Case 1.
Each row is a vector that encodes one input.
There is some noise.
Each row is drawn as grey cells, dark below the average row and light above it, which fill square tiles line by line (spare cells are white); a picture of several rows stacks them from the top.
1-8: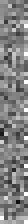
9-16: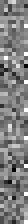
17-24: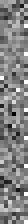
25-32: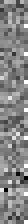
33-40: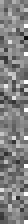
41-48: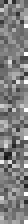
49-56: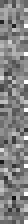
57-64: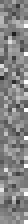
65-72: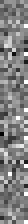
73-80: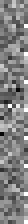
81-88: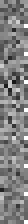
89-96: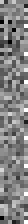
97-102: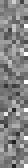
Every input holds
a node of each of two 9-node trees and three true/false values.
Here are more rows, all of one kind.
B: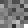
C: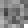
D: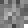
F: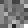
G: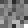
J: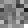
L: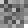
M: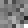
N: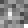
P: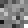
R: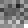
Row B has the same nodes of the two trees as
F, J and M.
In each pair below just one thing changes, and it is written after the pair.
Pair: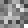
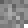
one of the three true/false values
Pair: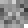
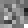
one of the three true/false values
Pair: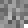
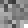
one of the three true/false values
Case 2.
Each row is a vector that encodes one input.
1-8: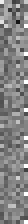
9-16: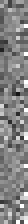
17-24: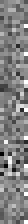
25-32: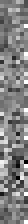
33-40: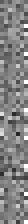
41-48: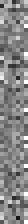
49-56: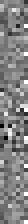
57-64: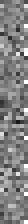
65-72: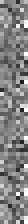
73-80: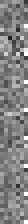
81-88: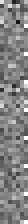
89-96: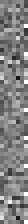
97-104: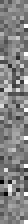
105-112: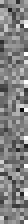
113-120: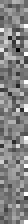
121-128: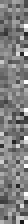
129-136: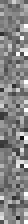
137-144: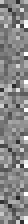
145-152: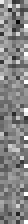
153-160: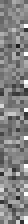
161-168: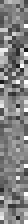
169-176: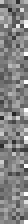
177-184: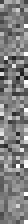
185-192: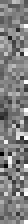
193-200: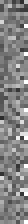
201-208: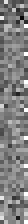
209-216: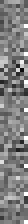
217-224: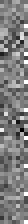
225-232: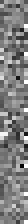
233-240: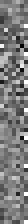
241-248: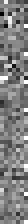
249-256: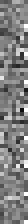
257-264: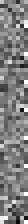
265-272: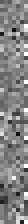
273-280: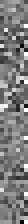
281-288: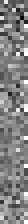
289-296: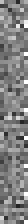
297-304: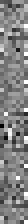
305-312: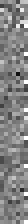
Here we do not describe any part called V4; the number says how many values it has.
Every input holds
either a point on a 3-point line and a point on a 17-point line, or three true/false values, or a value of V4.
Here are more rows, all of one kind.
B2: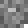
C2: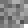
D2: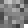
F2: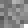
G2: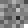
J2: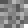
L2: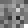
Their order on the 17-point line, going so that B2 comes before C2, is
L2, G2, B2, J2, D2, C2, F2.
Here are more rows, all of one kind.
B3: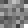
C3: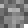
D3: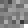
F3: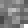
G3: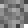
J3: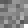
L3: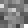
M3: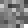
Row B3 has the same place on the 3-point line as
D3 and J3.
